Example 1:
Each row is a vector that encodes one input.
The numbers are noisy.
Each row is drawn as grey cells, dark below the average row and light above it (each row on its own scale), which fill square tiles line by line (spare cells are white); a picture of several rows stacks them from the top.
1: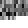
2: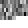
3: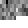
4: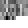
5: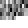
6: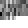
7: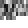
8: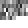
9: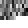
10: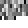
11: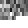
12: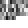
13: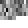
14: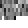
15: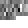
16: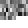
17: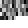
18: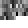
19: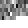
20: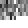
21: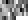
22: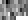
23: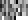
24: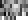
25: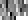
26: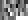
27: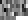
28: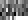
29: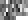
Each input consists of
one of 7 labels.
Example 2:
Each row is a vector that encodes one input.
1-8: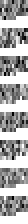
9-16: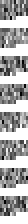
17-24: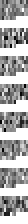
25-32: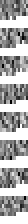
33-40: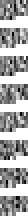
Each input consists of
a point on a 9-point circle.
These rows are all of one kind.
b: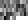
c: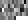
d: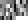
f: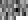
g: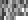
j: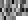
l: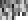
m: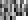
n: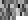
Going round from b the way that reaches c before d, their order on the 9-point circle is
b, n, c, j, m, d, g, l, f.
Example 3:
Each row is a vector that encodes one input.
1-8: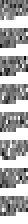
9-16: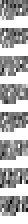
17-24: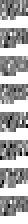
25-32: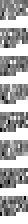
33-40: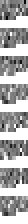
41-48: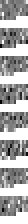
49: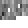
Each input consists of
one of 6 labels.
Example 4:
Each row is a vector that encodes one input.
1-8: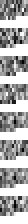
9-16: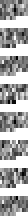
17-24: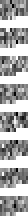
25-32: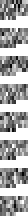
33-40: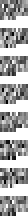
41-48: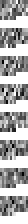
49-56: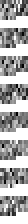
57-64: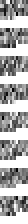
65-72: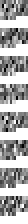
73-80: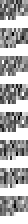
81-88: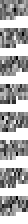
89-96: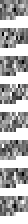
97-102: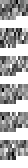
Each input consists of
three true/false values.
